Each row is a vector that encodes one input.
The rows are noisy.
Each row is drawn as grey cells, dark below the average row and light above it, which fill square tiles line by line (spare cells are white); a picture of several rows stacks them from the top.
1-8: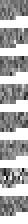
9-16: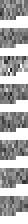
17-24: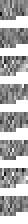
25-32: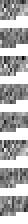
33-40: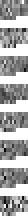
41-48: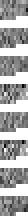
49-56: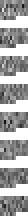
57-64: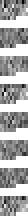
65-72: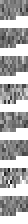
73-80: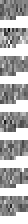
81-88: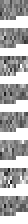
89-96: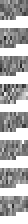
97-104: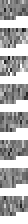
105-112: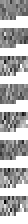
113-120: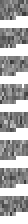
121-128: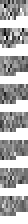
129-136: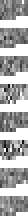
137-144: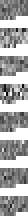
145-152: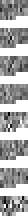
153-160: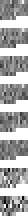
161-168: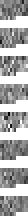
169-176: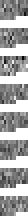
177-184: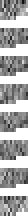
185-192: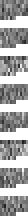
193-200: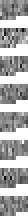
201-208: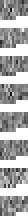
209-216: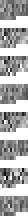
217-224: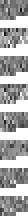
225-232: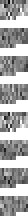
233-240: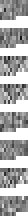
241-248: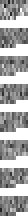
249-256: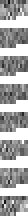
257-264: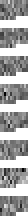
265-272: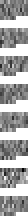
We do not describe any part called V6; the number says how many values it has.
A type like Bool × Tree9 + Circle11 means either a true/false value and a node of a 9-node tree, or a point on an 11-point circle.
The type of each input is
List2((Line4 + Line9) × V6).
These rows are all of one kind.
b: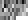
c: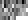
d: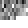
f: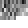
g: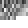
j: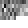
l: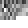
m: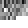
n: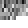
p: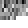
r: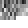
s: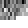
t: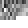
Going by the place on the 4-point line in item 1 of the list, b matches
n and p.
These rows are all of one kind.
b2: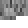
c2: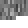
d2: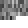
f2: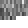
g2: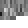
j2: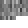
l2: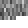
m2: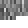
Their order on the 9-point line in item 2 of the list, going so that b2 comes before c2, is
d2, j2, b2, m2, c2, g2, f2, l2.
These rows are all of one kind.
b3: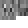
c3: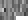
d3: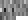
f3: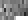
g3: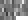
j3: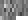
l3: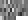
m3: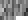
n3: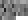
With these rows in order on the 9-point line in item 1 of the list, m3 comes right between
c3 and g3.
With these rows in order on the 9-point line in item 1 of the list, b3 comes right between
f3 and j3.
